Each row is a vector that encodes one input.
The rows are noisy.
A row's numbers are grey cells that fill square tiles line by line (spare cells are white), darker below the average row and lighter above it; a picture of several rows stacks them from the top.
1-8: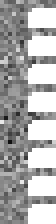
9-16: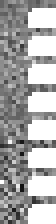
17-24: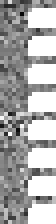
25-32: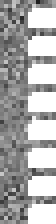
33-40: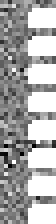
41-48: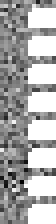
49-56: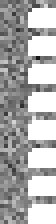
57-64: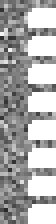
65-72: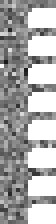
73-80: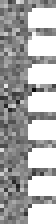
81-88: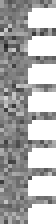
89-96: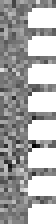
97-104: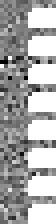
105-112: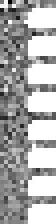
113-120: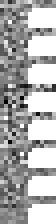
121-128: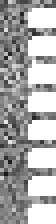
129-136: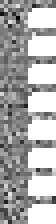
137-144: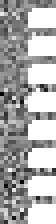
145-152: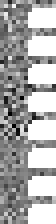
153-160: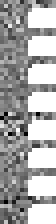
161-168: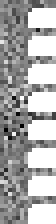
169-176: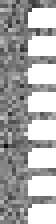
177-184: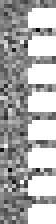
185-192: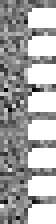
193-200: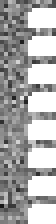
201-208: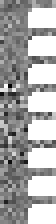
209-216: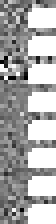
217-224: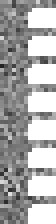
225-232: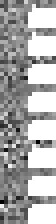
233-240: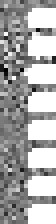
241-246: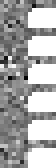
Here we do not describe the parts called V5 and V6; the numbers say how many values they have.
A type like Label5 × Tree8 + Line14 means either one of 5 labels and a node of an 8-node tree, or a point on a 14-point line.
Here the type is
Bool × Line8 × Line8 + (Line7 + V6) × V5 + Tree9 × Tree9 × Tree9.
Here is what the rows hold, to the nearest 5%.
About 30% of them hold a point on each of two 8-point lines and a true/false value. About 35% of them hold a node of each of three 9-node trees. The rest hold a value of V5, together with either a point on a 7-point line, or a value of V6.
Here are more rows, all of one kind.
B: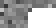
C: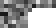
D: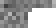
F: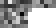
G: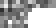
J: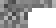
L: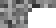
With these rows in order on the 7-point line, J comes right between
C and D.
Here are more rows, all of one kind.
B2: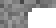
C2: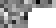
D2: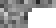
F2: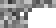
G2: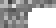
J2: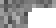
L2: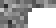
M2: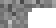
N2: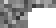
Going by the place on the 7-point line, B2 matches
G2 and J2.
